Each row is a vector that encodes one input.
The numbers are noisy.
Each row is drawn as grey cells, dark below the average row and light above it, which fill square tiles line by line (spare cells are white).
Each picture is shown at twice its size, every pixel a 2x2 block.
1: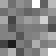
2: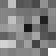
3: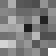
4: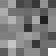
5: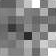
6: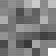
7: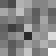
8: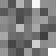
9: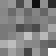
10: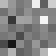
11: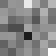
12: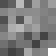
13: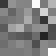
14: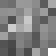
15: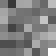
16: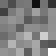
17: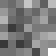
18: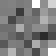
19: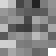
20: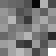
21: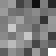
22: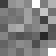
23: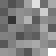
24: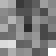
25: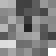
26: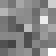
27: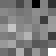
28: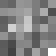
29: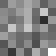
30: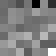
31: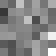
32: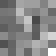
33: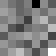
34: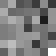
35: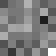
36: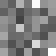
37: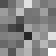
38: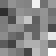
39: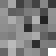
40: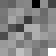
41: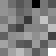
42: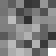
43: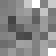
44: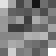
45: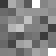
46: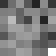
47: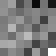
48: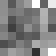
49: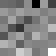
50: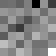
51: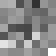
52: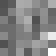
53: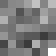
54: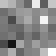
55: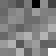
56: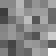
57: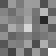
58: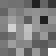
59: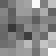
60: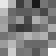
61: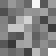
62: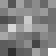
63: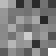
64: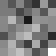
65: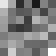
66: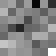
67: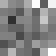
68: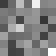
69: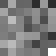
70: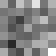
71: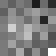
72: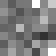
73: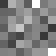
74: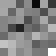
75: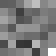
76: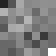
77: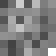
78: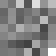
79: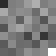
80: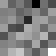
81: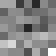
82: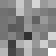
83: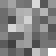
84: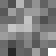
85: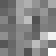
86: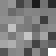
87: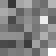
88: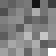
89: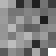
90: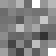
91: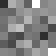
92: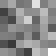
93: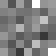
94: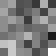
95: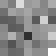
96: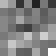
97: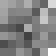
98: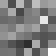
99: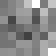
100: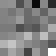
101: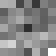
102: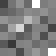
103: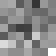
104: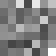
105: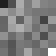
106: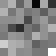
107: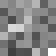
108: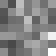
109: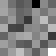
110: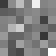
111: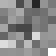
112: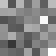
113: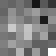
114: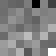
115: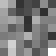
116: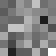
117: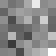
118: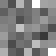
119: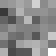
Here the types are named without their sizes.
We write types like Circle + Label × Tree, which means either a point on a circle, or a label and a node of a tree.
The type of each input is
(Bool × Bool × Bool × Circle + Line) × Circle.
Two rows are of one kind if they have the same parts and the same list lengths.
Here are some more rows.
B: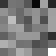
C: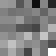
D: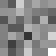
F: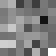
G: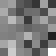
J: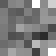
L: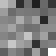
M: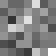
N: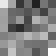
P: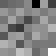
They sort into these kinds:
B, C, F, G, L, N, P
D, J, M

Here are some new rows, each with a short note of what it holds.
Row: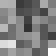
a point on a circle and a point on a line
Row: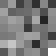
a point on a circle and a point on a line
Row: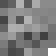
a point on each of two circles and three true/false values
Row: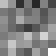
a point on a circle and a point on a line
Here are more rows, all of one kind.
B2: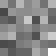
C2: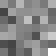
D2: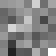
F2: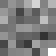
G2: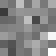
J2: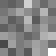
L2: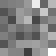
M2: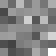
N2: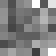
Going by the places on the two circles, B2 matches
C2, G2 and M2.
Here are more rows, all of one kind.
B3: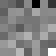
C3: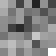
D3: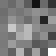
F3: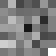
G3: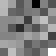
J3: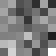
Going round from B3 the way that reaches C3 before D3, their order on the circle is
B3, C3, G3, J3, F3, D3.
